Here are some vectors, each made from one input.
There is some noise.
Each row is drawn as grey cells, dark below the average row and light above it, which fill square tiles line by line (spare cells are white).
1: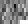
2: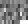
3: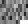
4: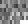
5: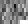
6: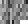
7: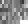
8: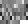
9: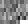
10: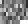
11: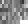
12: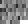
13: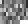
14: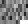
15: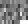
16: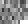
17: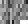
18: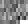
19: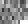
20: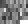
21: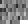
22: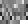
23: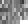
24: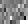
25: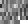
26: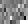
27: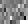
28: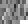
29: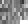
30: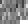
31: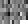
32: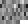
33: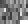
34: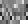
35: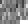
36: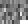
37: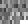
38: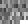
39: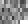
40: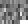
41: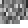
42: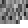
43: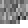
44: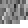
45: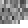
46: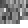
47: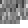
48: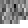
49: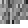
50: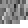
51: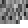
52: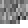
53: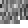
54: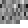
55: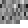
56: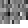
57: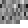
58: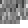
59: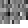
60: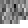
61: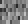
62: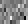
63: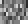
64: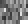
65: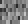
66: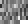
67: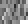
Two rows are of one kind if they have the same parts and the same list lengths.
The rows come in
2 kinds.
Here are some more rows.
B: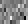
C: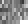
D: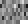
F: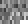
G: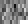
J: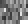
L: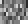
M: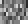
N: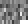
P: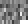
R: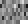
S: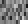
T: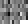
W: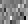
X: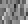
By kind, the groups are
B, C, F, G, W, X
D, J, L, M, N, P, R, S, T

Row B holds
a node of a 9-node tree.
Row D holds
a point on a 9-point circle.
